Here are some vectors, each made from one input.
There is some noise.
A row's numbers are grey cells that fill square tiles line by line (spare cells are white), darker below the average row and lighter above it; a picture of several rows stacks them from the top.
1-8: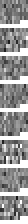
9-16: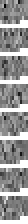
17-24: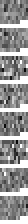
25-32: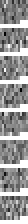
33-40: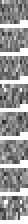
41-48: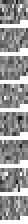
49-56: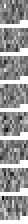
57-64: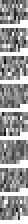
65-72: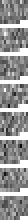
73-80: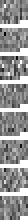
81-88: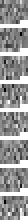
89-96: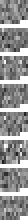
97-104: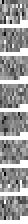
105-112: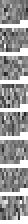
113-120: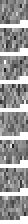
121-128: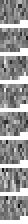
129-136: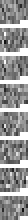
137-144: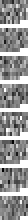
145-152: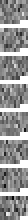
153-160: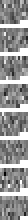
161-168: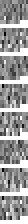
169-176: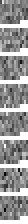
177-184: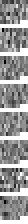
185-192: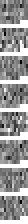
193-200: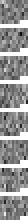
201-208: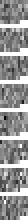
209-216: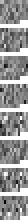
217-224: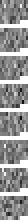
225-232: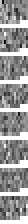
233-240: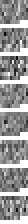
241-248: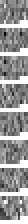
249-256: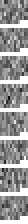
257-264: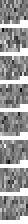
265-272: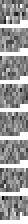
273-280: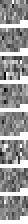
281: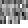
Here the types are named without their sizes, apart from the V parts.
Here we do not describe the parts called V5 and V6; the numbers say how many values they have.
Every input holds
a value of V5, together with either two labels, or a value of V6.
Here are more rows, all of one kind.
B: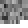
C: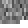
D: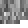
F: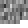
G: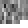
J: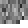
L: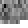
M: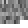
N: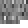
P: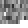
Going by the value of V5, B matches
D, G, M and P.
